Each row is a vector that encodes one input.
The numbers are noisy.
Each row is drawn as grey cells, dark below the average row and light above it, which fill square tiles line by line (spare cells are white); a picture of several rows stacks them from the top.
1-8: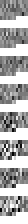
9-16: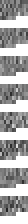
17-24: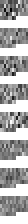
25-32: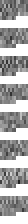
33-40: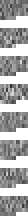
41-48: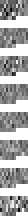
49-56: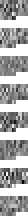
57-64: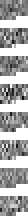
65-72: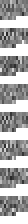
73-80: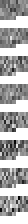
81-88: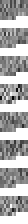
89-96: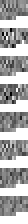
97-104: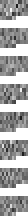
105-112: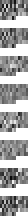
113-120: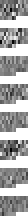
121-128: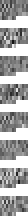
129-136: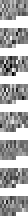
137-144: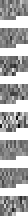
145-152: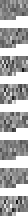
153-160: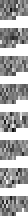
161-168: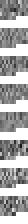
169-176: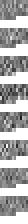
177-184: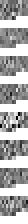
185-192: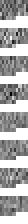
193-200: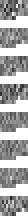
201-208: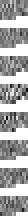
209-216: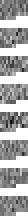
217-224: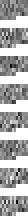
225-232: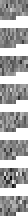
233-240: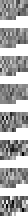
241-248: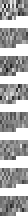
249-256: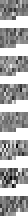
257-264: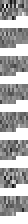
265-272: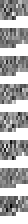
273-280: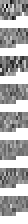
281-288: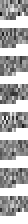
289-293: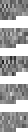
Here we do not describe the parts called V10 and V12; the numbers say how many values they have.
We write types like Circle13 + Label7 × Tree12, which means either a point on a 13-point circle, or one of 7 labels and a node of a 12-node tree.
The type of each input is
Bool × (Line6 + V12) × (Tree11 + V10).
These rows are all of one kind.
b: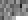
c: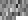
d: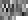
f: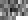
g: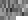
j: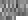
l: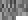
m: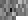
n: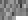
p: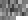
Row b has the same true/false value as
c, l and n.
